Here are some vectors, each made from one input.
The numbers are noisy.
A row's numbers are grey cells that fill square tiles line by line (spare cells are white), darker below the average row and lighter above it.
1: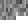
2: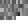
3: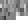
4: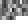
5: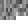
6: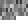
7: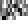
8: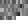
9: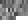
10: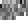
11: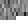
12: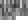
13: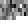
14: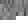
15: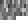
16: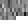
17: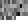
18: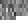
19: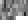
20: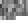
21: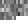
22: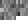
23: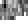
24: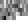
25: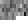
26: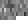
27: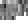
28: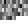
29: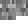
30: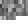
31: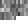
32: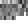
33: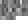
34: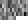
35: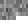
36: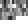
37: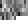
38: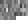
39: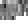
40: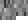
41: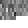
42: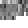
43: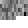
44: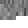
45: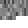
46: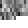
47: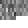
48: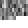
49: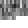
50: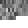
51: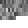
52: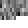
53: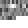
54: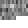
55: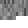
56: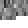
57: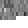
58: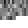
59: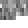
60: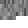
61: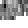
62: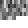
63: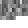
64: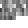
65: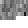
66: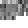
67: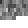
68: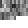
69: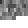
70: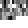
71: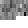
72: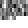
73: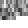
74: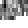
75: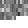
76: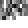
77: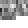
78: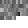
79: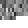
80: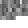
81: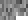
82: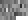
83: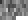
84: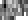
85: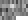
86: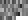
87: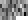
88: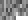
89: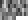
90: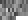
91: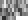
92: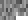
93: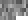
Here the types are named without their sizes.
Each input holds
a true/false value, together with either a fixed value, or a node of a tree.
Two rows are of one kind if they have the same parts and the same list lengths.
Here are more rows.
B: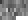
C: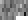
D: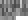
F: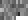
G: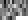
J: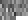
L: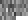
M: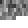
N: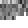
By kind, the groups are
B, C, D, F, G, J, L, M
N

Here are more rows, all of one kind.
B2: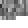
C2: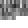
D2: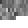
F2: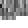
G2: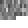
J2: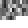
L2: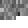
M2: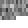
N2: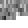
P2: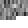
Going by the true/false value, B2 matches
F2, G2, M2 and P2.
